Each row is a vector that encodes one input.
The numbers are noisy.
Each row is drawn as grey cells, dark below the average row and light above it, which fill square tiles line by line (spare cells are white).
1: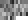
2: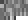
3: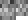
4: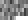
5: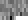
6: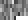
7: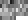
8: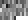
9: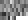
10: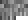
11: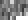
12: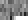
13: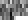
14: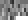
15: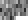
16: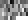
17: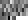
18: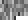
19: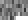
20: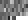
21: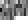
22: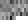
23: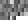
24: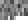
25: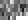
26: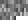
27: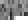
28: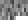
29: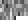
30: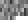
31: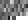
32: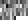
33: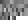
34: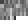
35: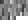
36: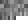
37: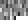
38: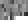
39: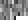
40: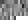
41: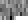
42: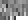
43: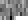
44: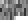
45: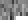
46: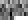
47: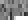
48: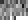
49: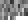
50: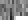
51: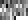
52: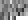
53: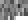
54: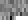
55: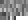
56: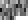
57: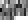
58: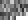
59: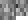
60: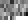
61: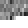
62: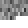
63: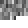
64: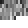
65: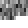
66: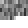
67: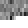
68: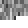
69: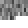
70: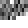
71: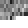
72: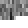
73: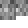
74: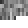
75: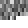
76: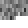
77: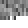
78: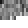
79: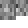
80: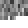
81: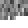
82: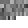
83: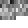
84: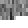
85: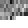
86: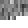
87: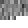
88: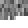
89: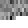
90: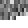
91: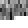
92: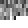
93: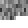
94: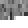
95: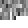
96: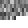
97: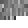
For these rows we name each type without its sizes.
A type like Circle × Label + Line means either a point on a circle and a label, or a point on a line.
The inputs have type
Bool × Bool × Bool + Label × Label + Unit.
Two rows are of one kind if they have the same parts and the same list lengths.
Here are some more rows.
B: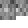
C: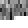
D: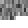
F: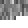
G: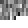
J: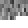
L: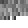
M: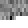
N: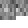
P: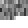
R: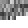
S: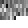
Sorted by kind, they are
B, N
C, D, J, M, P
F, G, L, R, S

